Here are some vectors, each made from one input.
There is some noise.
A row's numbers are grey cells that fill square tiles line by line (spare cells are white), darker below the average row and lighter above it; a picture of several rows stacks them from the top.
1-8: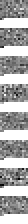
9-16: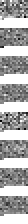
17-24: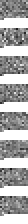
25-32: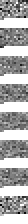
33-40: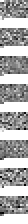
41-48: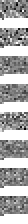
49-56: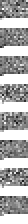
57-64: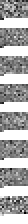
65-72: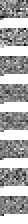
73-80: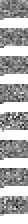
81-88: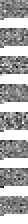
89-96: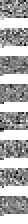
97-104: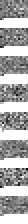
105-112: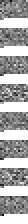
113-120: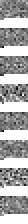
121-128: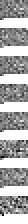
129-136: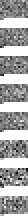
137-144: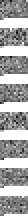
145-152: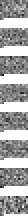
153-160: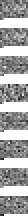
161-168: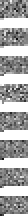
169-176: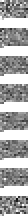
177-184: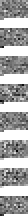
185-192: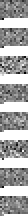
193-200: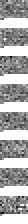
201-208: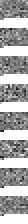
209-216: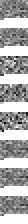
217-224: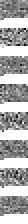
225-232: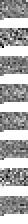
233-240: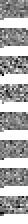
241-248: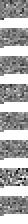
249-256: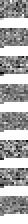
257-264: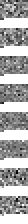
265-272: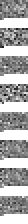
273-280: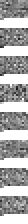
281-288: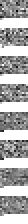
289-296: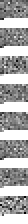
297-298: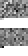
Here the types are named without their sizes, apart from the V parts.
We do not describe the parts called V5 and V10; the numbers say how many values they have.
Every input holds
a value of V5, together with either a point on a circle, or a true/false value and a value of V10.
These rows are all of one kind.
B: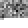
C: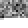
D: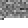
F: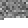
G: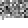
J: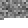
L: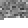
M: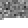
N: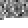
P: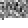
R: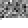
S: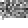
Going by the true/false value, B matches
D, N, P and S.
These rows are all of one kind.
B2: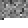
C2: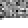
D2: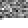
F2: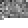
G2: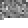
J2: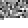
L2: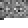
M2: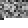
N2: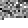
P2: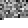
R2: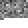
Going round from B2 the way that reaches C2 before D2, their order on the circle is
B2, M2, N2, L2, P2, J2, C2, G2, F2, D2, R2.
